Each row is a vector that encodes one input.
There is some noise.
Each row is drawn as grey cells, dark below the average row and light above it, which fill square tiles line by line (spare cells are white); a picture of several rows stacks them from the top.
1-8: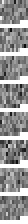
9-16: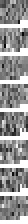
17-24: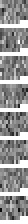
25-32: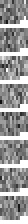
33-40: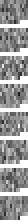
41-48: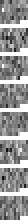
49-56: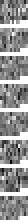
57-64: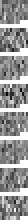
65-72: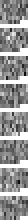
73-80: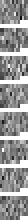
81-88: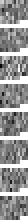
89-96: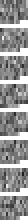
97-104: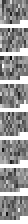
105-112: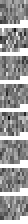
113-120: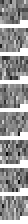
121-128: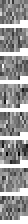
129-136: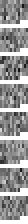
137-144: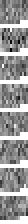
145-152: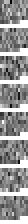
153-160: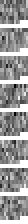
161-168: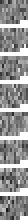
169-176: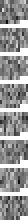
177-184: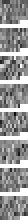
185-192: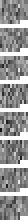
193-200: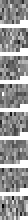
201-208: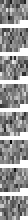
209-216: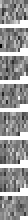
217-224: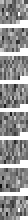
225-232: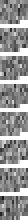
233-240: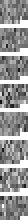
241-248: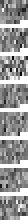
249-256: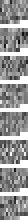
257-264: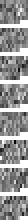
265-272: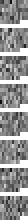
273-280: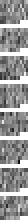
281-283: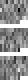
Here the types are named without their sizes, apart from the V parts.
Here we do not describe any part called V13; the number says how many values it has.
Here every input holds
a value of V13, together with either a point on a circle, or a point on a line.
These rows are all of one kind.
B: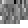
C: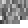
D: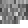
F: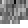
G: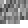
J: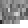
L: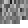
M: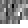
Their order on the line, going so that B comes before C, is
L, G, M, B, F, D, J, C.
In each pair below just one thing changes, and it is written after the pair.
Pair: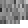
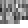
the value of V13
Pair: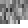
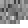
the value of V13
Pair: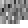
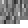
the value of V13
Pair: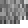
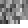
the value of V13
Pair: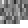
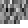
the place on the line
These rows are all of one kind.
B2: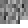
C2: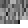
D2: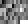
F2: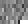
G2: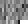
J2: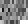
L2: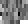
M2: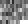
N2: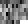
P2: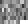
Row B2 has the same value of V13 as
C2, F2 and G2.
